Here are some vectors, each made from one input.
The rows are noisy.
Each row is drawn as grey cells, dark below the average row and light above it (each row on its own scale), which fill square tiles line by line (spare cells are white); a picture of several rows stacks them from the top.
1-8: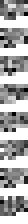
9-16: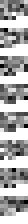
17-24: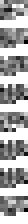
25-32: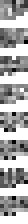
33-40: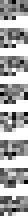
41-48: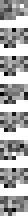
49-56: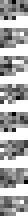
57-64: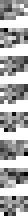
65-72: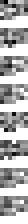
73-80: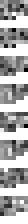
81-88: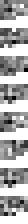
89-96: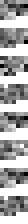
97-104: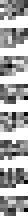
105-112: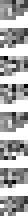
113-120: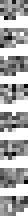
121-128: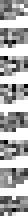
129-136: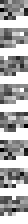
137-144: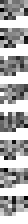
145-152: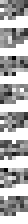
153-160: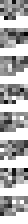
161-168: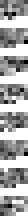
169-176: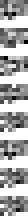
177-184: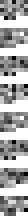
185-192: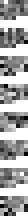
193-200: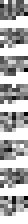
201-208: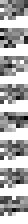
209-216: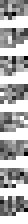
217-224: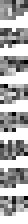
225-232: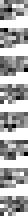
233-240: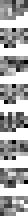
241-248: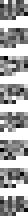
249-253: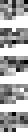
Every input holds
either a point on a 6-point line, or four true/false values.
